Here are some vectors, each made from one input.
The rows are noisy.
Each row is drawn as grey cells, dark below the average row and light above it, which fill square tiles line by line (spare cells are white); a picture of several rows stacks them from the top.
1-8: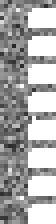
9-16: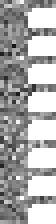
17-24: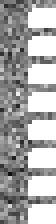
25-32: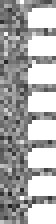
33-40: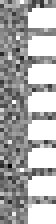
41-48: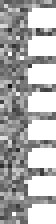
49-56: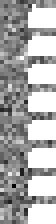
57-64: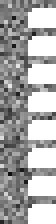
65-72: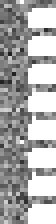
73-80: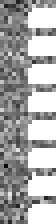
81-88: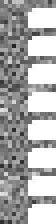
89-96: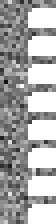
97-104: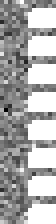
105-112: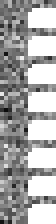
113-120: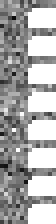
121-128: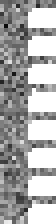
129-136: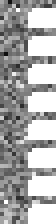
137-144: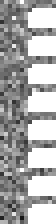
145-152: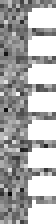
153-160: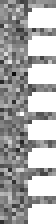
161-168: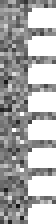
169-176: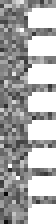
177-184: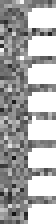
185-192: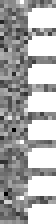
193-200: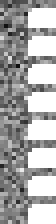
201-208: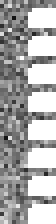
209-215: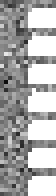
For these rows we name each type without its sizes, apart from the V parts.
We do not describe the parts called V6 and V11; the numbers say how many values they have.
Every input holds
either a label and a value of V6, or a true/false value and a value of V11.
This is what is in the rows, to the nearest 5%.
About 50% of them hold a label and a value of V6. The rest hold a true/false value and a value of V11.
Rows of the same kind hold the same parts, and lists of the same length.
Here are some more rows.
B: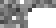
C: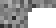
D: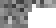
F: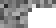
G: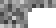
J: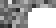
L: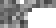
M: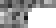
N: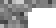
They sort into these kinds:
B, C, G, J, L, N
D, F, M

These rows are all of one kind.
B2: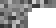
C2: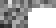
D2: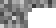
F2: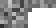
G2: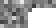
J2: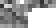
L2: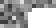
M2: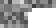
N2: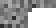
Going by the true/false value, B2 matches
C2, F2 and N2.
